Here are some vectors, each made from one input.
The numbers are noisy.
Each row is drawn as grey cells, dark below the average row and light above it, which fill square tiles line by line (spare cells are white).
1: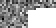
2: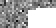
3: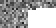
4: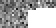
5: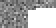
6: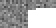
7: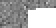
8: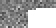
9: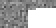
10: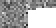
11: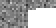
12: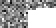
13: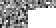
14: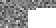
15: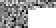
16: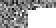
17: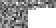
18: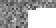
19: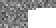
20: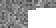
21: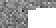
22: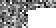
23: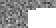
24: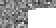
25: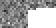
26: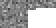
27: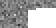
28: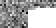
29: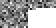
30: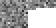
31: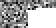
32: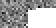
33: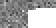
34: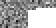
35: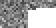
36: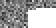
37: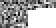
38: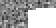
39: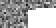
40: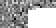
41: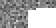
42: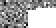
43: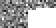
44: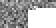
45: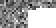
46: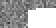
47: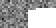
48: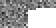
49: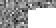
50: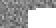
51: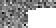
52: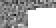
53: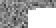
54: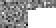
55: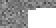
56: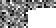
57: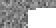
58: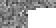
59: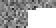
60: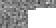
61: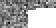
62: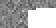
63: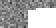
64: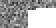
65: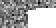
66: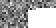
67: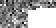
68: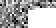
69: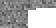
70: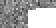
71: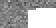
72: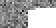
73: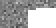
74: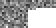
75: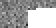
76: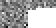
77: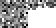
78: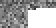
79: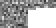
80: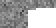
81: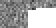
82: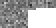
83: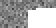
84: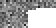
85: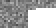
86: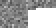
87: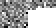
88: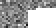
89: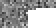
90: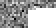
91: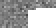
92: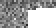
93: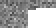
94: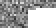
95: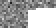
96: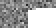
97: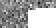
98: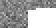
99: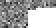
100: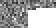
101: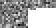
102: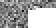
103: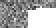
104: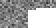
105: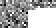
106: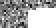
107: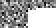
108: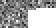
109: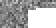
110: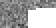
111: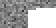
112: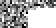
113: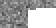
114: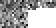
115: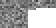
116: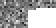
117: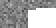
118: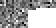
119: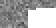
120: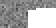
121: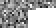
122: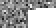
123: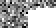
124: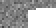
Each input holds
a point on a 9-point line, together with either a point on a 5-point line, or a point on a 9-point line.
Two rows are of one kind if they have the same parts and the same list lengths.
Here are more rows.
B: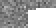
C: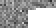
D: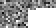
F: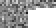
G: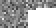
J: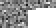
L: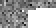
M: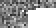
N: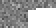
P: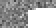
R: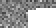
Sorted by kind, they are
B, D, F, G, L, M, P
C, J, N, R

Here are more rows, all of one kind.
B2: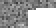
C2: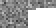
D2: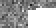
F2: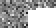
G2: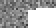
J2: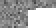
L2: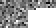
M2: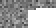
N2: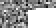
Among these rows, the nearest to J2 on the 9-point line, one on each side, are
B2 and N2.
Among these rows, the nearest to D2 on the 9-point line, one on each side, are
M2 and N2.
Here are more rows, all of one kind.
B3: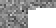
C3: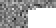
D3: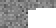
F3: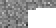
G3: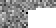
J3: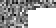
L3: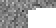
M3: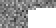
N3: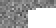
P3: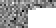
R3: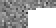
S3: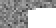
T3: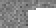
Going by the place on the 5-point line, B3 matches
D3, M3, N3 and T3.
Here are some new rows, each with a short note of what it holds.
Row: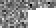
a point on each of two 9-point lines
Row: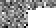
a point on a 5-point line and a point on a 9-point line
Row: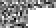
a point on each of two 9-point lines
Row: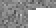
a point on each of two 9-point lines
